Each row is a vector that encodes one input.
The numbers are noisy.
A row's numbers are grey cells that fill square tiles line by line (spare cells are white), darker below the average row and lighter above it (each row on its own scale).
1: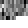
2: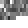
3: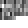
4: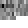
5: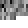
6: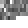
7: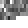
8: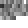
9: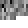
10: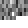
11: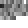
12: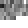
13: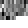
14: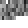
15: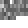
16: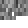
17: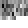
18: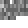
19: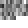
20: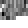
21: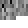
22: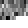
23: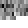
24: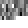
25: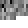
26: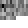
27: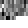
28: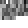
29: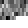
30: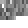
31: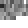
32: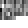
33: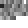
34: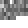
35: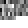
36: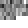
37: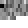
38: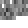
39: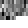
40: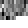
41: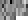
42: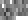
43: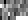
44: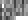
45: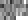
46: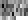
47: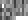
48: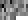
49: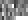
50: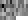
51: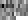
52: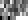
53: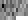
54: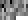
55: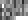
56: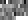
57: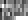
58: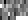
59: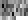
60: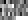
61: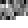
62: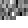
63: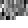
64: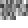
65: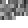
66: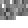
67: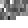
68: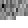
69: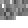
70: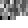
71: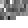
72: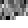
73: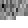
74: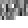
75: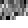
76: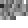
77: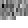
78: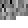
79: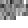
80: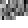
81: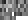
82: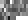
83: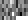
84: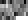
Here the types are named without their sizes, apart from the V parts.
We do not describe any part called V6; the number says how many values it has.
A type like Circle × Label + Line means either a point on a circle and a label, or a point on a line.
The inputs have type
Line × (Line + V6).
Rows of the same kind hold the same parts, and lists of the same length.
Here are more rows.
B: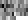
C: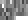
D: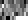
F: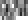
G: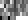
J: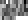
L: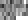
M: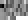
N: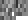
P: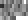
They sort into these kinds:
B, L, M, P
C, D, F, G, J, N

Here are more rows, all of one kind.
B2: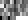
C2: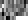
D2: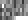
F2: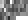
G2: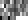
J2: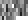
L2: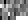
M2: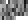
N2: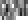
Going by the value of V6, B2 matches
F2, G2 and L2.
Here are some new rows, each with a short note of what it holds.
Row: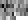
a point on each of two lines
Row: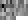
a point on each of two lines
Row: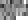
a point on each of two lines
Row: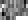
a point on a line and a value of V6
